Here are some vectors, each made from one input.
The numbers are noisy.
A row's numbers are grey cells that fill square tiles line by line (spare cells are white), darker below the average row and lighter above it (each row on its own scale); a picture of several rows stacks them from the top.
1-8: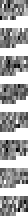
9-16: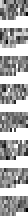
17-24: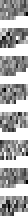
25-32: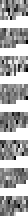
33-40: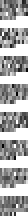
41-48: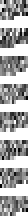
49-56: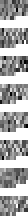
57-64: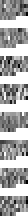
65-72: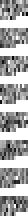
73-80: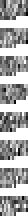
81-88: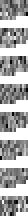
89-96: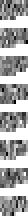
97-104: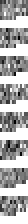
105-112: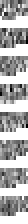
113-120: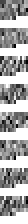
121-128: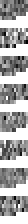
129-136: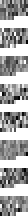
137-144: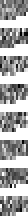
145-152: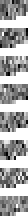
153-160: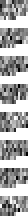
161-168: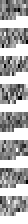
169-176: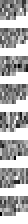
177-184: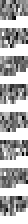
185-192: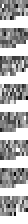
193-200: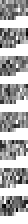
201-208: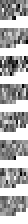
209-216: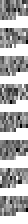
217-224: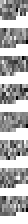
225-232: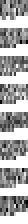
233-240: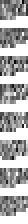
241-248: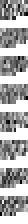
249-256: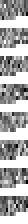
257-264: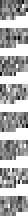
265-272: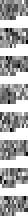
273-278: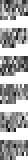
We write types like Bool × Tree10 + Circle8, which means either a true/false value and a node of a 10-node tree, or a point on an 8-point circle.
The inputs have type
(Bool × Bool × Bool + Label10) × Label10.
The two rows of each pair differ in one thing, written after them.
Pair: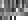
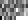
one of the three true/false values
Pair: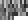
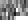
one of the three true/false values
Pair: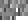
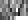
the label
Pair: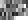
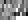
one of the three true/false values
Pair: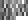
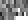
one of the three true/false values
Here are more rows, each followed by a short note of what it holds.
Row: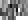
two labels (each one of 10)
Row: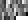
two labels (each one of 10)
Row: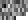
two labels (each one of 10)
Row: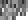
two labels (each one of 10)
